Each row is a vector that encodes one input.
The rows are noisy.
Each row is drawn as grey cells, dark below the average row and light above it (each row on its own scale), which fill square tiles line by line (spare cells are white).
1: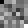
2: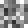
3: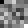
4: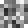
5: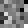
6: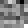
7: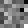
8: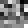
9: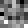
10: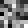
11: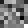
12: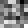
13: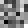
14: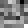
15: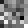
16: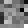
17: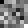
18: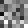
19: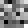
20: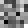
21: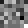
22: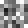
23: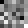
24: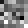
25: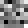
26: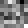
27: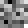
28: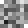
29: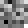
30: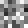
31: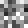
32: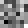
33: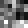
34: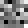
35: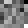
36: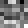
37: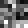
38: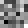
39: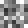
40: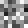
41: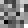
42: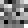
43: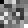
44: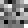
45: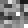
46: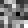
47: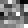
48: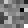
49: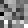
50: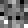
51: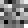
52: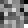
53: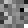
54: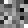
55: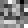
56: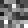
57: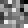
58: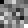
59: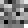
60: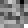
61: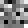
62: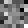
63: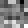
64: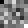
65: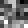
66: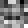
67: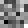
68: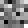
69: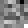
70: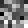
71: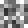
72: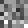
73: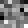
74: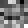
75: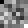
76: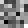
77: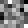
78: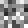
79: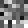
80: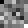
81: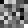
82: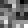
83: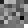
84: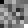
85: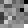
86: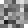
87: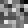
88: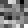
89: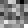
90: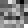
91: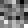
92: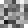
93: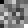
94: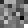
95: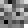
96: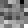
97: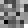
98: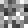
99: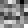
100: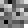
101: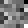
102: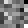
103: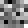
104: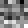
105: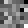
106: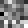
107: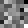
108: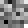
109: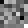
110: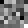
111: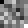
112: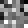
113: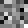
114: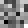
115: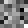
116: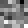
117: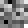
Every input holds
either a point on a 15-point circle, or a point on a 6-point line.
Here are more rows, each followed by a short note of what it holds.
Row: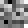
a point on a 6-point line
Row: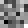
a point on a 6-point line
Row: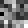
a point on a 15-point circle
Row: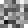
a point on a 6-point line
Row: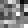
a point on a 15-point circle
